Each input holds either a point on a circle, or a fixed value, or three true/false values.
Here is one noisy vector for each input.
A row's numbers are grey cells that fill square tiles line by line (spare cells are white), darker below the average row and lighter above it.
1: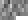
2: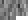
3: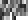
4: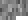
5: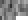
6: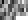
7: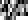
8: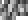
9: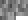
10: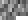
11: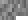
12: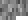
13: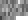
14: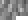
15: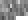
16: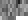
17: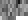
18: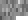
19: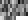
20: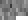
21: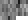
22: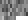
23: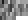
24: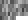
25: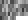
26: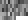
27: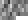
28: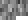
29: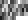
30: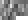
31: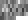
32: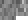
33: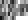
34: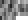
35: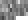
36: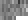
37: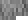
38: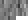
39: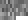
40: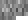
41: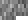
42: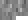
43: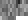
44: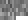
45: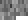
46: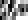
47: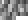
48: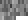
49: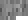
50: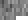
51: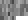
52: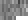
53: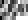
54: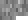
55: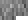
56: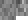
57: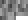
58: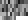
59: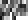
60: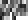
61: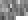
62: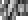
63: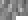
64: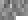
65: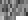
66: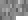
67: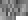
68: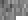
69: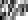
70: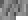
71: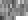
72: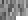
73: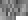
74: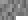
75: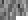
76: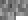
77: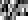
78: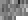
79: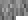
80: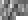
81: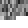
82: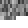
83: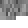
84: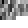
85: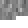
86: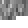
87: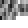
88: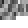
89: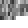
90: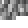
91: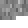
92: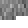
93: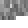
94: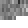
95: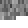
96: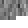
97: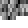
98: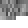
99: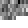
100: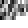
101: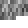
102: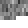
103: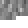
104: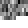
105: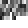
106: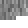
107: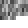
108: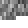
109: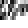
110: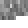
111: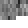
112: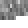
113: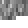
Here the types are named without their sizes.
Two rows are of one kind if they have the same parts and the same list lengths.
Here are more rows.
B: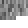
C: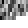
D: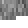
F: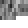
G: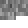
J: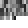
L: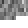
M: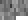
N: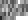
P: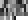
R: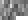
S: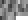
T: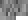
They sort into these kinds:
B, C, F, G, L, M, S, T
D, N, R
J, P

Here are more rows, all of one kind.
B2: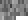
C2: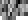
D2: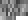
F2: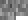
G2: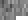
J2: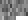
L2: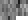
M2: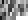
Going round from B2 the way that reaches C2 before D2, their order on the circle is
B2, G2, M2, L2, C2, D2, F2, J2.
